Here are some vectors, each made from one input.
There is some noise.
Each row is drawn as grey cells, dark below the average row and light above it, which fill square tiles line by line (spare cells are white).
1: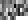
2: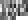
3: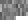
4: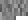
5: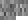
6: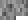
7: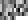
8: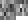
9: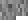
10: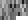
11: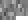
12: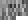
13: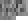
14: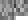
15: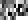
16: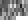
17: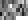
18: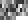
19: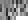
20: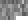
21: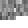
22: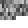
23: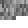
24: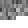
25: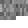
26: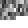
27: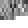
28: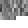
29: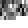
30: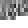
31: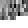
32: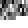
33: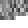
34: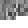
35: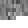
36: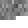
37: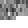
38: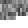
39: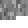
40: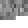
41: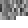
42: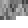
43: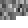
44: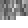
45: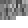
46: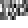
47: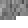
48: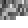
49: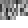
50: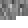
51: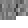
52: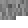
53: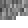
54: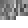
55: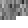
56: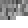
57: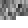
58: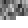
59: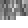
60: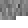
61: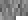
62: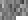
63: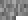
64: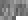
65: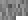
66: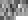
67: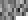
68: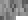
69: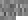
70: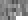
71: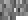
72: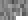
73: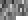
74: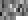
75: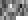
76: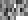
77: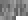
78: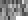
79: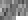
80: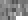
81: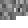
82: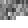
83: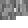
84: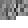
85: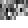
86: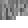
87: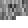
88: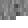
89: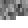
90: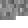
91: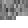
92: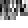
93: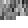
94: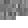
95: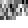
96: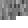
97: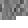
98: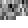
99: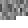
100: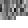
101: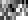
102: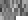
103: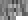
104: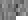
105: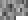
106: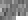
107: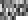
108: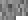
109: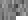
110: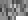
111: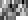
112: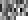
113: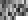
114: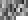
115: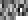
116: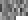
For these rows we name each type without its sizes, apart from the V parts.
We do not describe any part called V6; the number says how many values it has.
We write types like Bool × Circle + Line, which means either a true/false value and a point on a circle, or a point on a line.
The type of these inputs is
Bool × Bool × Bool × Bool + (Circle + Unit) × V6.
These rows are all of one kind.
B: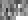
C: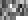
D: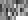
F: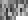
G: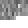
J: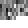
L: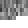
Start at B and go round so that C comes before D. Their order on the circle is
B, F, J, C, D, G, L.
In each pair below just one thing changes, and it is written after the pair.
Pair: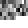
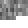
the value of V6
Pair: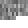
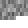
the value of V6
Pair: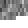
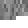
the value of V6
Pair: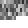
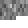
the place on the circle
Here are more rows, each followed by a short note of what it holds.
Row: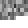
a point on a circle and a value of V6
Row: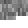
four true/false values
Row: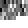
a point on a circle and a value of V6
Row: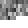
a value of V6
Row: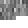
a point on a circle and a value of V6
